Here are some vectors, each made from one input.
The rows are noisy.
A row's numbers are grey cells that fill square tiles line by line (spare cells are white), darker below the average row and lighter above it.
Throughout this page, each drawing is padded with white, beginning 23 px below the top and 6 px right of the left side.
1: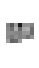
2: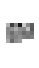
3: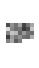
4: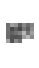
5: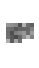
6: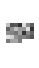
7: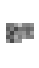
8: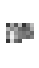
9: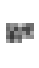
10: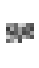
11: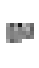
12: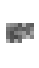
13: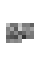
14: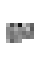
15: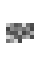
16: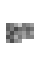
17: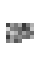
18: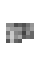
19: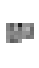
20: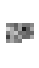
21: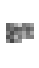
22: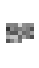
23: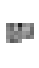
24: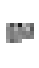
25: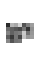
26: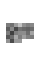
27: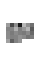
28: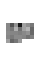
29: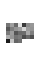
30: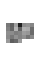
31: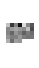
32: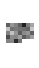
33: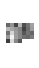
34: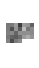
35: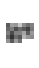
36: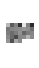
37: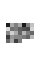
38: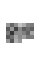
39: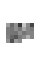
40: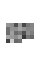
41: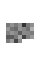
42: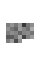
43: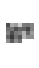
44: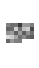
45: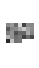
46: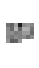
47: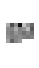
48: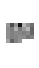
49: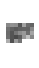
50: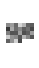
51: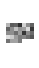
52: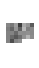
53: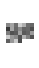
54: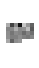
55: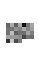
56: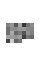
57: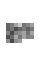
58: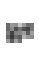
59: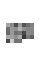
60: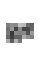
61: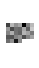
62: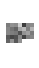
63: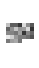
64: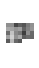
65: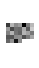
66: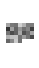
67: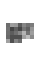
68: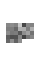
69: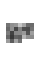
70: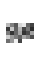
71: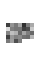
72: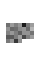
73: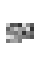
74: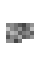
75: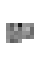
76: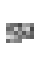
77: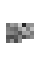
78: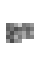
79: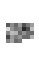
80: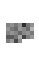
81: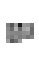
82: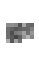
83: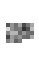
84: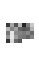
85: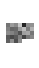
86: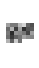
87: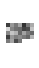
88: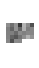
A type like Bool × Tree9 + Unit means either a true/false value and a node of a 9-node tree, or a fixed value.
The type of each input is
Bool × (Line4 + Line5).
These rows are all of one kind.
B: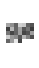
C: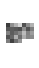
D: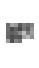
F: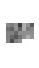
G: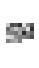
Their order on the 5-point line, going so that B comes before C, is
G, F, D, B, C.
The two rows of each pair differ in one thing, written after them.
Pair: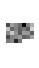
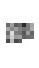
the true/false value
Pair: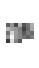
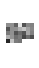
the place on the 4-point line
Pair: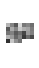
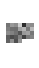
the true/false value
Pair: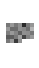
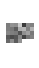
the place on the 4-point line
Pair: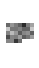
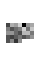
the place on the 4-point line
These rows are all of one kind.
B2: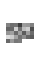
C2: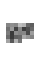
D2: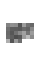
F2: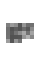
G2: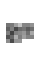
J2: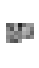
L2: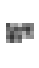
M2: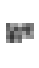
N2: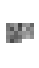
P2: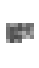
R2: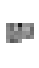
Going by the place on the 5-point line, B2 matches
J2 and R2.
